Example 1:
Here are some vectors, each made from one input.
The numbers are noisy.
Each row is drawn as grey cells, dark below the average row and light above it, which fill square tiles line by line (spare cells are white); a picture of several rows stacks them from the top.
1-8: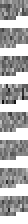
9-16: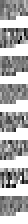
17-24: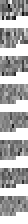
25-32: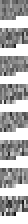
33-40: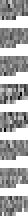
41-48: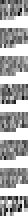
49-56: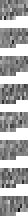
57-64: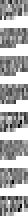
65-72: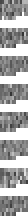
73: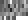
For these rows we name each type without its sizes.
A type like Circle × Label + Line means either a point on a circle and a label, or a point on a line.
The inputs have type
Circle + Tree.
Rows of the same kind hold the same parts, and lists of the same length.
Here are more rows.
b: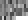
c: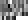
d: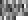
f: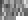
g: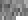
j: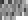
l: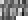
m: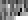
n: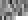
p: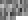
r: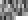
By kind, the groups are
b, f, g, j, l, n, r
c, d, m, p

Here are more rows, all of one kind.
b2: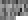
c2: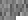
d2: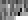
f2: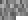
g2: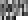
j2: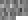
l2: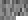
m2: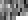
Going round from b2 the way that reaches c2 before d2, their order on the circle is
b2, j2, f2, m2, c2, g2, d2, l2.
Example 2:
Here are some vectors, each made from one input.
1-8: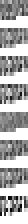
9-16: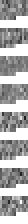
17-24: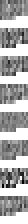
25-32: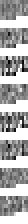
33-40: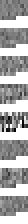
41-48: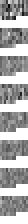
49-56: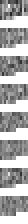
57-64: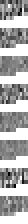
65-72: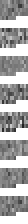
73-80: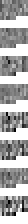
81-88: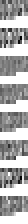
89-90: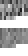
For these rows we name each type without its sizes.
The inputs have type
Circle × (Tree + Unit).
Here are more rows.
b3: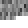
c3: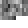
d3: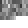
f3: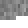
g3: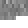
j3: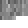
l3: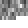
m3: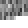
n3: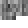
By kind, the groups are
b3, c3, f3, g3, m3, n3
d3, j3, l3

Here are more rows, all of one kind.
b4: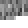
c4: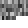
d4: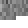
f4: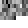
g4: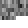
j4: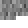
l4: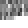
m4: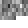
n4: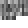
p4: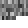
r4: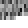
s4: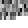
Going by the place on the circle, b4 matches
g4, p4, r4 and s4.
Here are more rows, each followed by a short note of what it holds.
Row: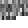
a point on a circle
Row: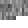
a point on a circle
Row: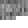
a point on a circle
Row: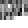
a point on a circle and a node of a tree
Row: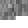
a point on a circle and a node of a tree
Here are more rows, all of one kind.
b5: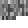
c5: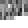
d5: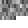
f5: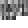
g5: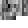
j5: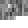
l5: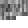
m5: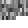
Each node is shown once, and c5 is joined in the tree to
l5 and m5.
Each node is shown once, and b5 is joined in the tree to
g5 and m5.
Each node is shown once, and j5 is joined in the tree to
f5 and m5.
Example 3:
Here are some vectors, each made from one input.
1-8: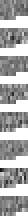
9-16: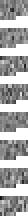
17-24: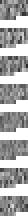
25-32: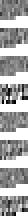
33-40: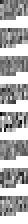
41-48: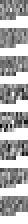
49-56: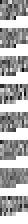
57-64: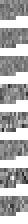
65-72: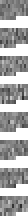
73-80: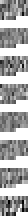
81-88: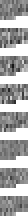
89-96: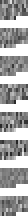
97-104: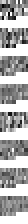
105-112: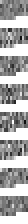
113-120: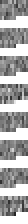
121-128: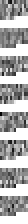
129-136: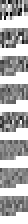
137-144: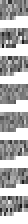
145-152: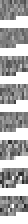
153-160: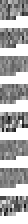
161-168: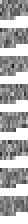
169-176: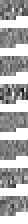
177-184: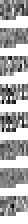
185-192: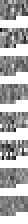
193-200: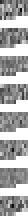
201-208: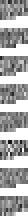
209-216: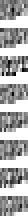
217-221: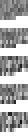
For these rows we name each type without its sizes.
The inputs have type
Bool × (Circle + Unit).
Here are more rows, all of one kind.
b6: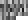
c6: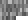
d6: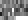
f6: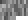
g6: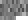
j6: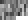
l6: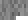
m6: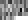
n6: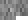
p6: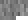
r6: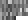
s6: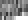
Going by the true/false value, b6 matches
g6, m6, n6 and s6.
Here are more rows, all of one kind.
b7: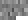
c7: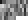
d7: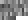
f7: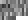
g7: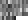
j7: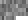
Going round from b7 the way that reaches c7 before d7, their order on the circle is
b7, c7, j7, f7, g7, d7.
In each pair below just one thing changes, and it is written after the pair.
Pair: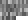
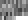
the true/false value
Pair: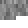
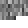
the place on the circle
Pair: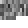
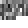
the true/false value
